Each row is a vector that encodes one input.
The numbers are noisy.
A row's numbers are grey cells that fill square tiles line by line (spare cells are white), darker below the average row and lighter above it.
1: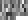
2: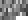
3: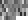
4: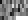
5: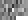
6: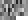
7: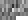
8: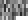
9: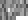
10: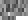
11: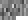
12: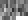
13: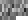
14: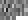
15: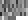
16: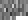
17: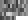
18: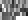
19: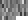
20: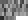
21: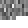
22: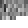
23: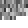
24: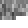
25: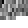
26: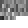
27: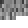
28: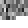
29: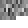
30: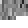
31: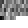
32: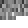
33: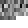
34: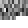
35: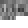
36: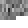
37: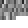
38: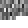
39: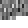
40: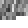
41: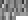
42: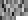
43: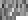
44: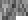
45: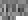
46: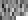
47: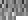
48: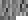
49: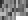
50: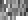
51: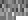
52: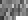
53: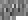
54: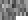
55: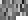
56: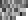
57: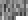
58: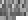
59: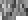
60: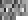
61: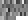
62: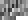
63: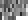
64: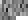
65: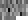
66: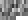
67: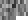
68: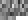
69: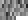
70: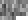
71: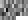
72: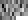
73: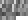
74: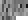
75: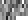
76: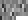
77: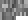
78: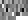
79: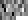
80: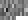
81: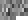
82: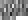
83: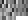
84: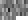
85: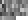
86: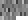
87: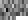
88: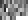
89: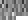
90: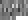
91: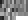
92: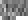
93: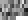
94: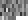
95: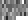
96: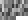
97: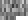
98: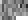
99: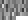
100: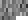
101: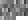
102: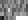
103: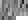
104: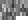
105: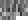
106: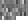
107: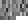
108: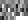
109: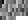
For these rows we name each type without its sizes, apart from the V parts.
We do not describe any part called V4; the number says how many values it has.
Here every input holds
a label, together with either a point on a line and three true/false values, or a list of values of V4.
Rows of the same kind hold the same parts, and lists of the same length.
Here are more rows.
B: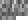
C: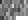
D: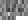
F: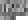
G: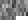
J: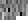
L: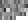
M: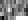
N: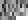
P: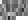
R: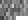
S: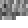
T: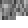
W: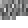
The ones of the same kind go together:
B, F, J, L, N, S
C, M, R
D, P, W
G, T

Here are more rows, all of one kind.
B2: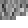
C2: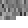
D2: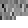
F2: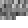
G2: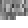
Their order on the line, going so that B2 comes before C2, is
F2, B2, G2, C2, D2.
